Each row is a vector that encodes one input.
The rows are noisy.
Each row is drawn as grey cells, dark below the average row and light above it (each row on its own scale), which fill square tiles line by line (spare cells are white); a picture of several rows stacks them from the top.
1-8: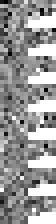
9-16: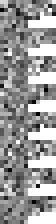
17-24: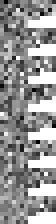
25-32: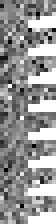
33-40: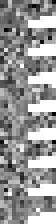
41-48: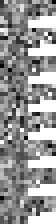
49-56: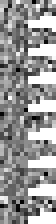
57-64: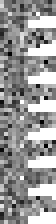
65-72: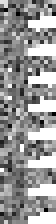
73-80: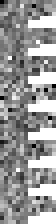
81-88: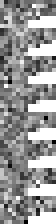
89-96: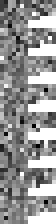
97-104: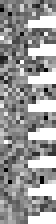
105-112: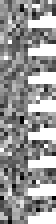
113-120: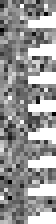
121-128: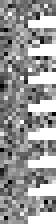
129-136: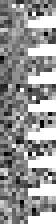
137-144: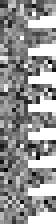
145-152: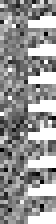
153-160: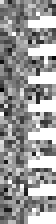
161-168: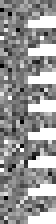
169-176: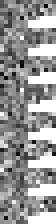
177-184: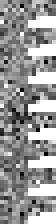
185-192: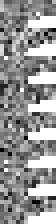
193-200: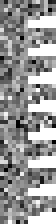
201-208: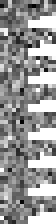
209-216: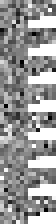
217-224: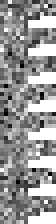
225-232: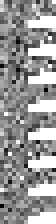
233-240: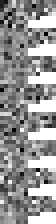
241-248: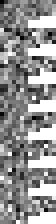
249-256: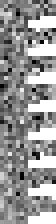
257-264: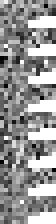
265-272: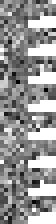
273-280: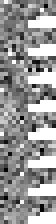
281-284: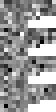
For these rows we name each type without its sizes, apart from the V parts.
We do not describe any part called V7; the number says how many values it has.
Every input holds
three true/false values, together with either a point on a circle, or a list of values of V7.
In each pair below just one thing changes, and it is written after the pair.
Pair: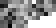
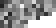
one of the three true/false values
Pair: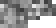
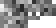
the value of V7 in item 1 of the list
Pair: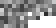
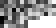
the value of V7 in item 2 of the list
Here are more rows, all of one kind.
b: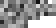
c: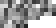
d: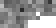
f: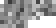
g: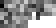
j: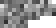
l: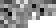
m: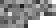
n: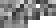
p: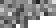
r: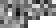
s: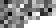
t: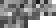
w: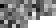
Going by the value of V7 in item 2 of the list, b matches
f, g, l and w.
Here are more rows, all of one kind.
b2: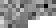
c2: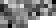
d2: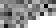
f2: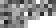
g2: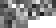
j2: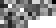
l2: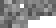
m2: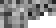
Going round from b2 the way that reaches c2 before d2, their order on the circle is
b2, c2, l2, g2, f2, d2, m2, j2.
